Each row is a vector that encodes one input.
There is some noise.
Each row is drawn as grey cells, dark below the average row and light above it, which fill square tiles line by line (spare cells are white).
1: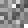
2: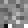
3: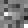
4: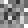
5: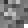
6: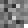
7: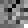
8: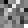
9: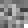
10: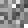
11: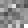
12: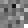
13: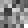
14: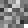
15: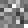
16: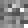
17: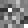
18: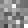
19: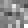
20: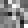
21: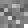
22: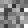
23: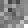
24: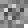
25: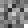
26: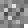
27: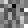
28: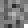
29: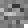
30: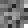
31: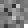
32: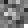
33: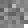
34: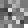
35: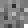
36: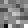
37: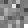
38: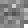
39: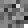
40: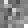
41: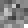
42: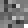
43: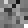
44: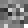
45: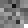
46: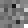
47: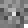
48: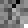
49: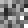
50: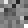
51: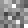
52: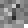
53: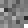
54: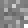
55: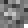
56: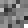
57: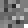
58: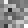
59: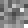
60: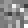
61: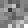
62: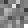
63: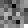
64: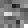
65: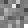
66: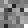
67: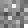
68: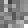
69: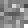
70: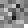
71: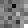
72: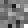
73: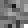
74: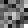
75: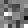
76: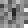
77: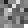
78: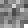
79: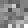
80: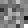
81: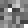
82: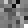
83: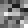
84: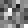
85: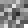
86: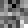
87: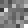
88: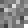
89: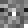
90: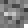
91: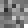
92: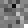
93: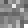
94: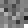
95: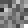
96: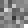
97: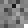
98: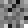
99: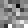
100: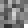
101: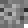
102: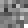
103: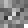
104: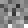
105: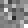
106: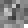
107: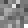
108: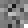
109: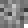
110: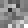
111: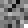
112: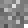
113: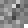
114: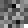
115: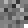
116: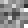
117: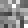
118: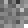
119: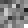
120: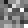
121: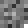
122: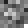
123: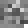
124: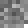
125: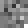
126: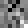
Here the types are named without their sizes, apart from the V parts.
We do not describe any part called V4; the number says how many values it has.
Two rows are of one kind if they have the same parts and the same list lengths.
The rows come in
3 kinds.
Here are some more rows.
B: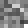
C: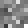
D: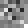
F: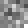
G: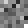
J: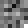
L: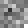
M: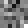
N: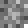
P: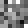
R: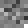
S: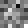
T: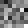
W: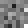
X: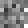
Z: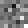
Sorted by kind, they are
B, D, F, J, L, N, Z
C, G, M, W, X
P, R, S, T

